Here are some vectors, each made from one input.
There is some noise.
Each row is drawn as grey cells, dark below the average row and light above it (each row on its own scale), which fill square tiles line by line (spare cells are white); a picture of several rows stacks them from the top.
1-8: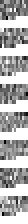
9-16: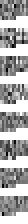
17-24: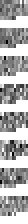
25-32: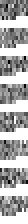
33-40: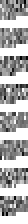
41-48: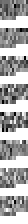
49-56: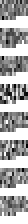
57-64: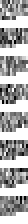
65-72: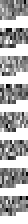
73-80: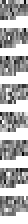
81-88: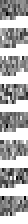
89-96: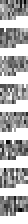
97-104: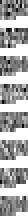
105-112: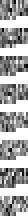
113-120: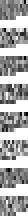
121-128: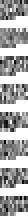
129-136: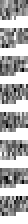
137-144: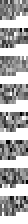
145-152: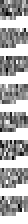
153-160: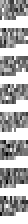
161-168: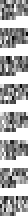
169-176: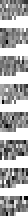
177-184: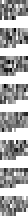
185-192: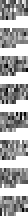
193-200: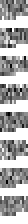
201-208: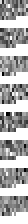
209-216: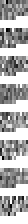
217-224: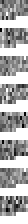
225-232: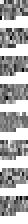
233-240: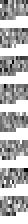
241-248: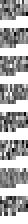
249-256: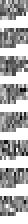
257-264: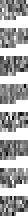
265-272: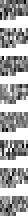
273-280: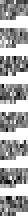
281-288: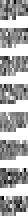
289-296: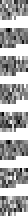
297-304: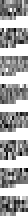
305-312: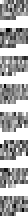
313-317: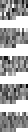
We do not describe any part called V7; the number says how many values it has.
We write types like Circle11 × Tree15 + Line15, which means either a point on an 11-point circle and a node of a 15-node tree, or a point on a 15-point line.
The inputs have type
((Bool × Bool × Bool × Bool + V7) × V7 × V7 + Line5) × Label10.
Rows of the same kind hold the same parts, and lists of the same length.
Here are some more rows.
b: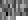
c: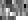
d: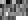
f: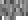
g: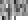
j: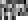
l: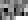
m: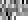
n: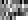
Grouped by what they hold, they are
b, f, g, j, l
c, d
m, n

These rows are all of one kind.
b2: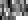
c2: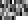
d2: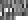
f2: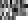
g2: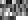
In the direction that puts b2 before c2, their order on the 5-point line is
b2, g2, c2, f2, d2.
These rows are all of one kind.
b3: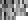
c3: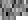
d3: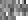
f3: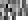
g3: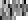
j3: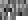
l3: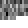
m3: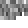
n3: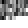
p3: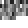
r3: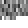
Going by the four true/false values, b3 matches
f3, m3 and p3.
